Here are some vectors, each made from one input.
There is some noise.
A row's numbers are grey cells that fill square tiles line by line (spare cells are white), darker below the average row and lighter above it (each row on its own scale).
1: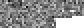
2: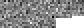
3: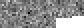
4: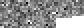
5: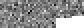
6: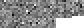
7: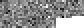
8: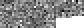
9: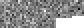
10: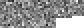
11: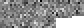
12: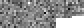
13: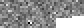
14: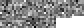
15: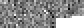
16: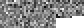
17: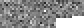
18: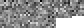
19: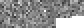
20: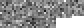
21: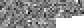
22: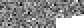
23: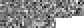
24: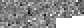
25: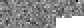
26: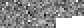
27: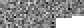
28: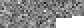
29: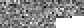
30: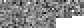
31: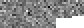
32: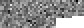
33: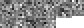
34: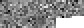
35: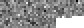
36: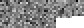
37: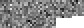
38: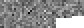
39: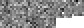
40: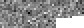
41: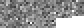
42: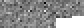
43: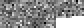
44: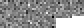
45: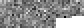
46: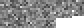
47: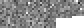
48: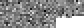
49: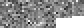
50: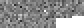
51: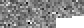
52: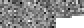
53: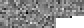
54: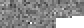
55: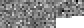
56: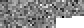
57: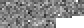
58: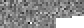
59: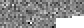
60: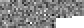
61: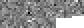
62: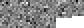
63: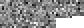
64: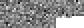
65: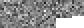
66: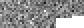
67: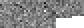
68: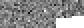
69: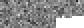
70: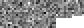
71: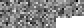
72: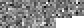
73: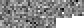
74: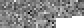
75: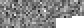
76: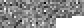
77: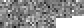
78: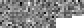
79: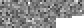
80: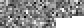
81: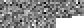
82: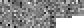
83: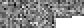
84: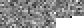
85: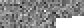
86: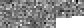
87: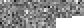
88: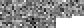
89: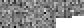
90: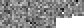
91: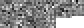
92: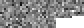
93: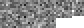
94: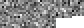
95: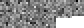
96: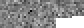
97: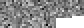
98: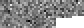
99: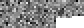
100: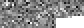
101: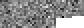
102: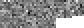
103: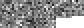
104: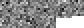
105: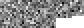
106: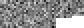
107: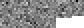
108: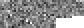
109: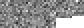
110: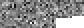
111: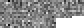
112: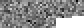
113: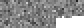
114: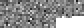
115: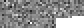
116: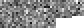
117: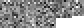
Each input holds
either one of 5 labels and four true/false values, or a node of a 10-node tree.
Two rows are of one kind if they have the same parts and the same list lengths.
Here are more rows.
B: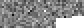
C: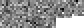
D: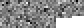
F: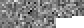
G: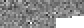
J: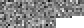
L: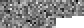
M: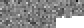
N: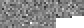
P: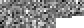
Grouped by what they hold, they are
B, F, G, J, N, P
C, D, L, M

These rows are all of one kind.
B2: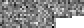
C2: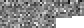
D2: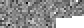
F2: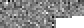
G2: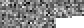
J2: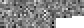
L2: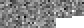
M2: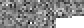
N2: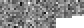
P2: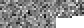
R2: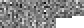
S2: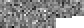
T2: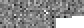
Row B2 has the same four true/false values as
G2 and M2.
